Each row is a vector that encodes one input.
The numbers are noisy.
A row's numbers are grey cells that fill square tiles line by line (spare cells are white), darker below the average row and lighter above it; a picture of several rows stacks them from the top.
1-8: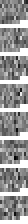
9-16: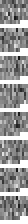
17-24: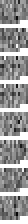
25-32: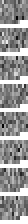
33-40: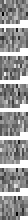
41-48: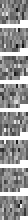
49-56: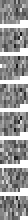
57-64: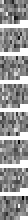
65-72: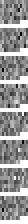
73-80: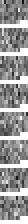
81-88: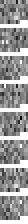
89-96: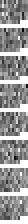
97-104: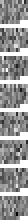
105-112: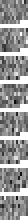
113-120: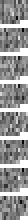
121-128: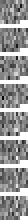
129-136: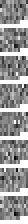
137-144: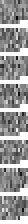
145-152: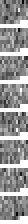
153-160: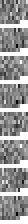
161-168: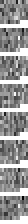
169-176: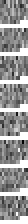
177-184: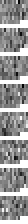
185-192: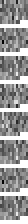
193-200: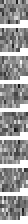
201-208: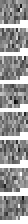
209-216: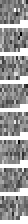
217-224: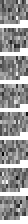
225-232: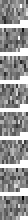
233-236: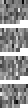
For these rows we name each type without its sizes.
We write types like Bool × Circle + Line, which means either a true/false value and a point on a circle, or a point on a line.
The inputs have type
Circle + Label × Label.
